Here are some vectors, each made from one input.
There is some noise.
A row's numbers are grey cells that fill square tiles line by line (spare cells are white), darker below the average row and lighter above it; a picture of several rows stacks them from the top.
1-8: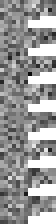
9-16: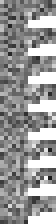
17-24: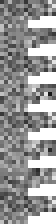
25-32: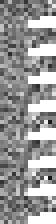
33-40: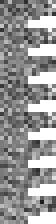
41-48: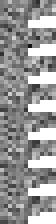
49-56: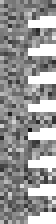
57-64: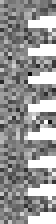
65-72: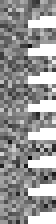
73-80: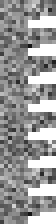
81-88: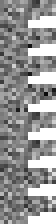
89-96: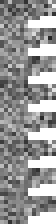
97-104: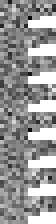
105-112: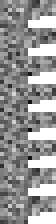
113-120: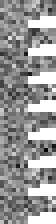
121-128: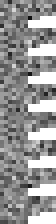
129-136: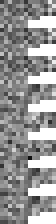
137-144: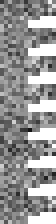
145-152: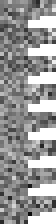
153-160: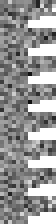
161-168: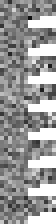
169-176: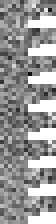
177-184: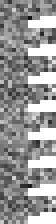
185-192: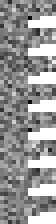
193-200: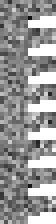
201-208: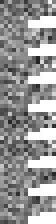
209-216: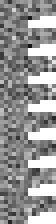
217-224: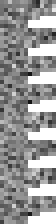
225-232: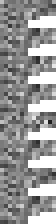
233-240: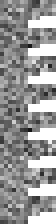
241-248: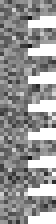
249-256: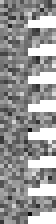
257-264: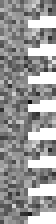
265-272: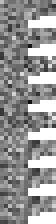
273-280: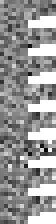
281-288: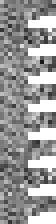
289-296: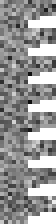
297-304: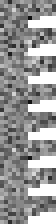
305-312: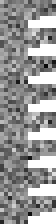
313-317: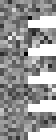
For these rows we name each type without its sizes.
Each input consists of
a label.
